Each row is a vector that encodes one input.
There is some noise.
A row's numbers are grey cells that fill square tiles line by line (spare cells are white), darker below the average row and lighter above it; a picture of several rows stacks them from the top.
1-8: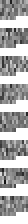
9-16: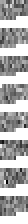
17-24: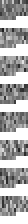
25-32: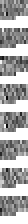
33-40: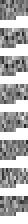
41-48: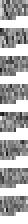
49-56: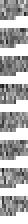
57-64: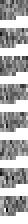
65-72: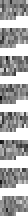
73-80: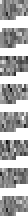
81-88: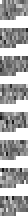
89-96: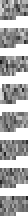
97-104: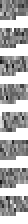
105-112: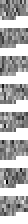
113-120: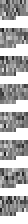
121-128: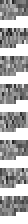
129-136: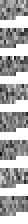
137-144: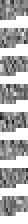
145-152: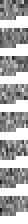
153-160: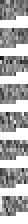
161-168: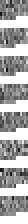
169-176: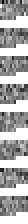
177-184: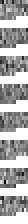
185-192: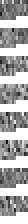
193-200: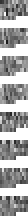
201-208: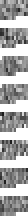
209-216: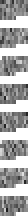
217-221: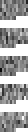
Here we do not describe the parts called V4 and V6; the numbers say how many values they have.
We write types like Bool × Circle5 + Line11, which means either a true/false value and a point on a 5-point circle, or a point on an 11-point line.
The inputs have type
(Bool × Bool × Bool + V4) × (Label9 × Tree8 + V6).
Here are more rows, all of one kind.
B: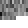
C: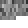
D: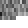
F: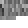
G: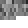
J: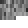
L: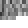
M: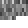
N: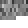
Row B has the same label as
C, J and N.
